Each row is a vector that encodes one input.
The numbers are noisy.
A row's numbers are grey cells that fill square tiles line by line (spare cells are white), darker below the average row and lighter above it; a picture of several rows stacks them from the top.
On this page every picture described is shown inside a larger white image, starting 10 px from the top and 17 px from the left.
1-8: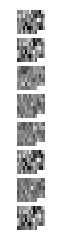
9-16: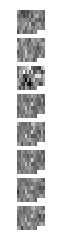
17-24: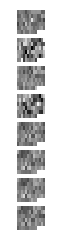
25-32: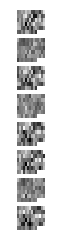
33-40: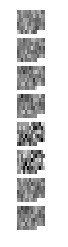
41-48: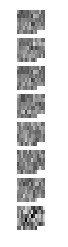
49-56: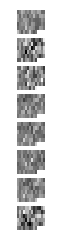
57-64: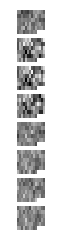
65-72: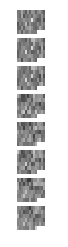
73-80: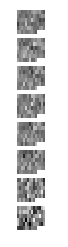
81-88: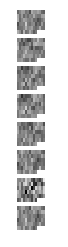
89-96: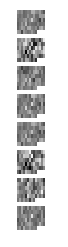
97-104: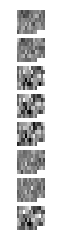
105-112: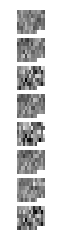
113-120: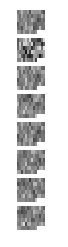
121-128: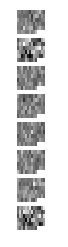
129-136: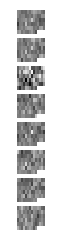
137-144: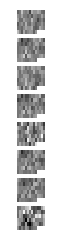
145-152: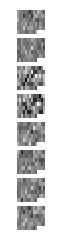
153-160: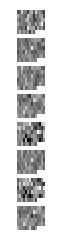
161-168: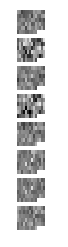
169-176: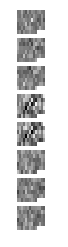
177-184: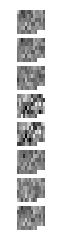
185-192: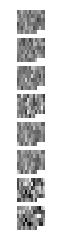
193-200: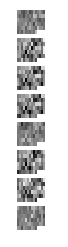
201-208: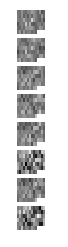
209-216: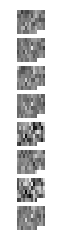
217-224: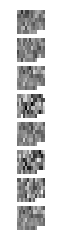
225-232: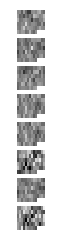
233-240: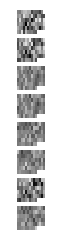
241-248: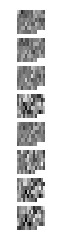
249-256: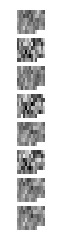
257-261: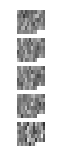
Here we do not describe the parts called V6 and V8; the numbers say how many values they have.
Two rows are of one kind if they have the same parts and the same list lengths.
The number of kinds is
4.
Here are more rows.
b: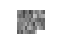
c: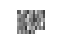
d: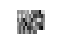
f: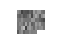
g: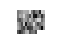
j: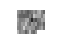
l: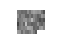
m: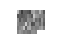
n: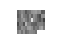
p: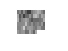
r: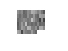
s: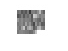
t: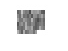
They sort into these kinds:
b, f, j, m, p, s
c
d, g
l, n, r, t

